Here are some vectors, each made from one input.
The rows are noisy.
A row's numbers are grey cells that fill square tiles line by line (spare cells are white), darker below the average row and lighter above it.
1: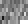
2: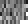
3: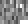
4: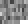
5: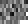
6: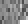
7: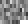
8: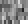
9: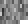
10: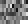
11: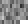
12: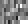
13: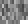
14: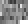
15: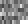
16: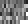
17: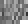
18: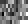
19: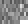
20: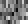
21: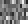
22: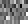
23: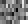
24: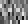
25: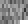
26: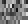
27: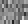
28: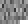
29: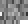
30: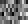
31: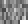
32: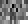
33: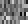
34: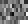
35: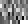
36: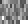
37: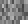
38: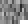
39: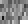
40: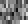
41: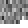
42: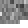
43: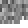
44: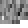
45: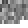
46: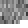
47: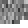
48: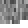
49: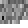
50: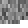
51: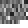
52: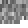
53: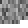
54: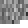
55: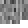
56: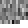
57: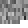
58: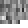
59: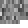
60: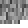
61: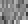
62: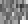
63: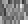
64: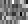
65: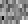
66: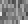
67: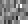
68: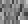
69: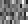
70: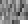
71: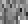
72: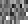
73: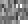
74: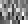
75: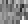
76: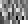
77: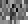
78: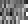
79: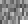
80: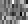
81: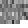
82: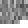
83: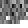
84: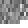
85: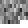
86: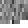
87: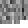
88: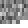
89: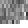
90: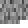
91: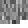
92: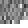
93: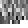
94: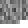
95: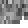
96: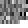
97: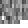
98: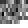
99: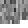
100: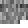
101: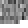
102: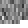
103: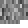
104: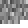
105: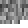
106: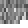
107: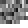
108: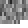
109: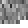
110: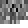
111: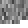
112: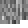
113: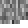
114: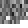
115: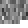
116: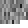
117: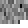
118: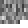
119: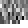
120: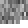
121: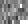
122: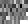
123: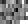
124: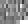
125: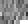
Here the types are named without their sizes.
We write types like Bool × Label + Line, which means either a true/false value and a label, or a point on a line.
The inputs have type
Bool × Bool × Bool × Bool × Circle + Tree + Unit.
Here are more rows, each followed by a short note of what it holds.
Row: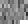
a point on a circle and four true/false values
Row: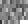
a point on a circle and four true/false values
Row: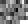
a node of a tree
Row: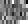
a node of a tree
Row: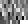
a fixed value
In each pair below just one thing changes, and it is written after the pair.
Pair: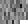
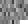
the place on the circle
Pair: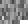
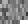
one of the four true/false values
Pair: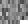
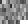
the place on the circle
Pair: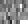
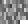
one of the four true/false values
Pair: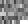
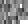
one of the four true/false values
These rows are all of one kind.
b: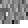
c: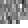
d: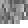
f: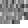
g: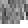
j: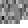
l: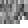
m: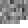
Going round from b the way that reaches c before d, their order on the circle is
b, m, f, j, l, c, g, d.
